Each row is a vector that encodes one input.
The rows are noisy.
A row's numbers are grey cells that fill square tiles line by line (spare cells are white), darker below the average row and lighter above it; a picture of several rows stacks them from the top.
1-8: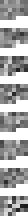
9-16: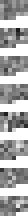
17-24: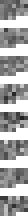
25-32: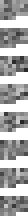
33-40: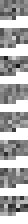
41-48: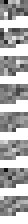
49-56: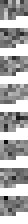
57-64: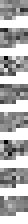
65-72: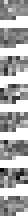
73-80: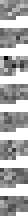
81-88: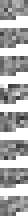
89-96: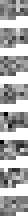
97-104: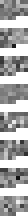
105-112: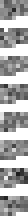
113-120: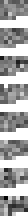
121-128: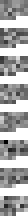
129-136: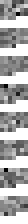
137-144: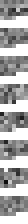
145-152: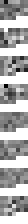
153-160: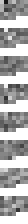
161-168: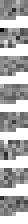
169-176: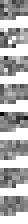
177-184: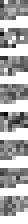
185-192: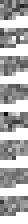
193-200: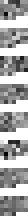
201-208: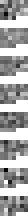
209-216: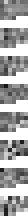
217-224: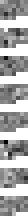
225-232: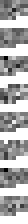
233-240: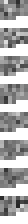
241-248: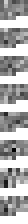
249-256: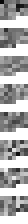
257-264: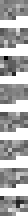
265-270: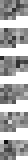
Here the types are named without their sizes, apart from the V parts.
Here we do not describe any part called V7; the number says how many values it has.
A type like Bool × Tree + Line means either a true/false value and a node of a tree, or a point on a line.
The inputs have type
List(Line) + Tree × V7.
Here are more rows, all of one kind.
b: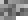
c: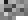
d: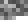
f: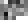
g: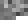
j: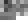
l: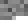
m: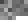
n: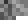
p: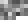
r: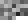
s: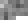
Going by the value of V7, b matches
d, g, n and r.
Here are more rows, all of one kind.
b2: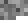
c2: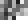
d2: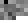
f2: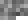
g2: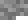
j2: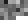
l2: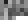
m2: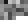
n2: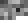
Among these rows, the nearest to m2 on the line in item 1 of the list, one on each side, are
f2 and l2.
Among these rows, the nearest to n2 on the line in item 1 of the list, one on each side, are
j2 and l2.
